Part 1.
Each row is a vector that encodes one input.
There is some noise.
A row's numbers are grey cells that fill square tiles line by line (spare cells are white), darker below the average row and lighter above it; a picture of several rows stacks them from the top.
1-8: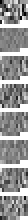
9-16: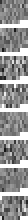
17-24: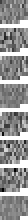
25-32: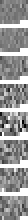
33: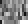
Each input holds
three true/false values.
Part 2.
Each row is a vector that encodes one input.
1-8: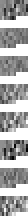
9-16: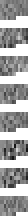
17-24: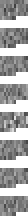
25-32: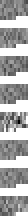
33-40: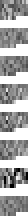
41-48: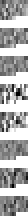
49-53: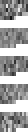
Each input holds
a point on a 6-point line.
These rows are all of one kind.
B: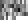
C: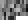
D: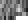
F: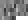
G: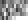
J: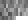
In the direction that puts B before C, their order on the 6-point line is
B, F, C, D, J, G.
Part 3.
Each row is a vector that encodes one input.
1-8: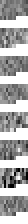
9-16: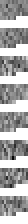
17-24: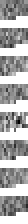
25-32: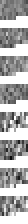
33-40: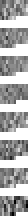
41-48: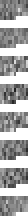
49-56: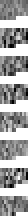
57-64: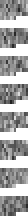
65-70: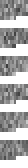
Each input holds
a point on an 11-point line.
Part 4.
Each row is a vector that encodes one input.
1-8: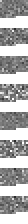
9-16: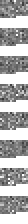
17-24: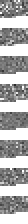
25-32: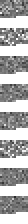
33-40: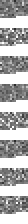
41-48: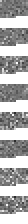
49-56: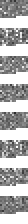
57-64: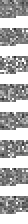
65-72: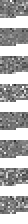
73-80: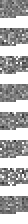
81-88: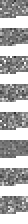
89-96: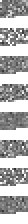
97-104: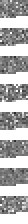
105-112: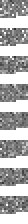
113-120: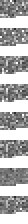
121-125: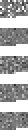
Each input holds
five true/false values.
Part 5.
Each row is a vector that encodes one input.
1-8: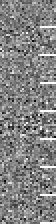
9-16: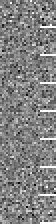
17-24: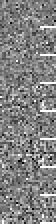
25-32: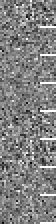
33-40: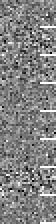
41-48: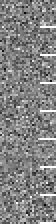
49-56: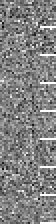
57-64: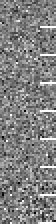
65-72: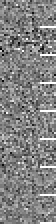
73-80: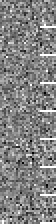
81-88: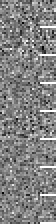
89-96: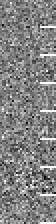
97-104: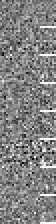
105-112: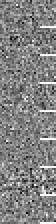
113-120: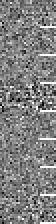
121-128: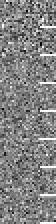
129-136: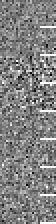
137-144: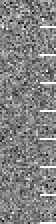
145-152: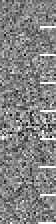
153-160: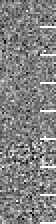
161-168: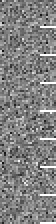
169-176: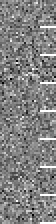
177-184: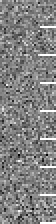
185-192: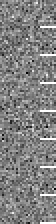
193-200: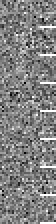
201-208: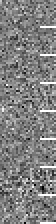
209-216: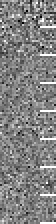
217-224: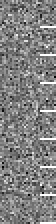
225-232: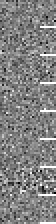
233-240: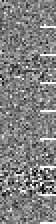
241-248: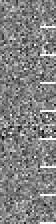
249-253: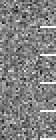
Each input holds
a point on each of two 8-point lines.
